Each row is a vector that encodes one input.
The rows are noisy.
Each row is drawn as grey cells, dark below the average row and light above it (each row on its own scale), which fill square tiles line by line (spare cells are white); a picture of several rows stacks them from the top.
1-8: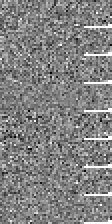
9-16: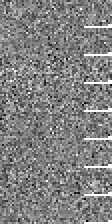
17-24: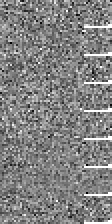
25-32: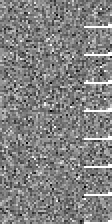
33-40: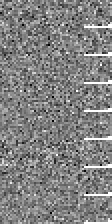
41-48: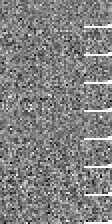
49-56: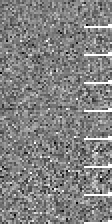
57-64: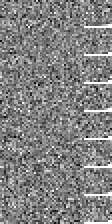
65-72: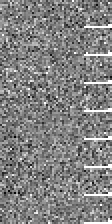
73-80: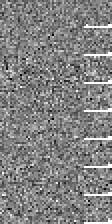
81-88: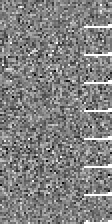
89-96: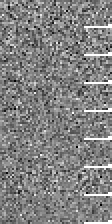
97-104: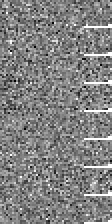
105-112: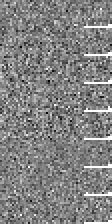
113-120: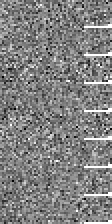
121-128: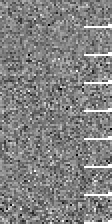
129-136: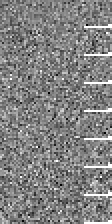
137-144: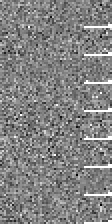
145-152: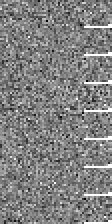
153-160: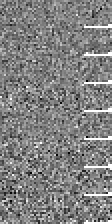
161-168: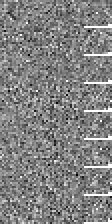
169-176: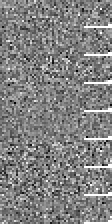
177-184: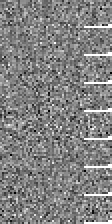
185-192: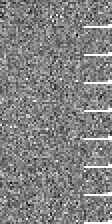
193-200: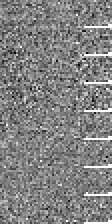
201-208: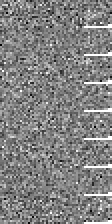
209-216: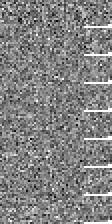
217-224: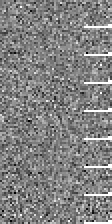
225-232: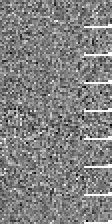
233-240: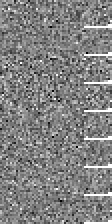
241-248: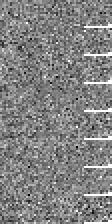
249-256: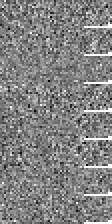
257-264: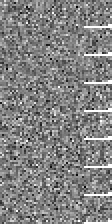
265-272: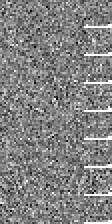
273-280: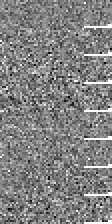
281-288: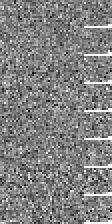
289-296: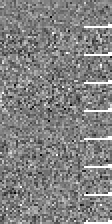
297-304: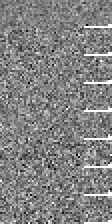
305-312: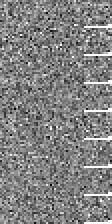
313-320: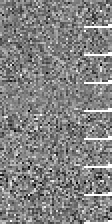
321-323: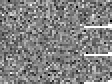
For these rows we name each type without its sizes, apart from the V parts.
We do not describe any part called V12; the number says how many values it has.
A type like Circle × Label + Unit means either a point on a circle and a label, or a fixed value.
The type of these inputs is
Label × (Label + Line) × List(V12).
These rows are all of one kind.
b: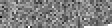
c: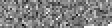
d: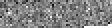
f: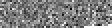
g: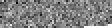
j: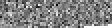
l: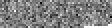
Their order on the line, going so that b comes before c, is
b, j, g, d, l, c, f.
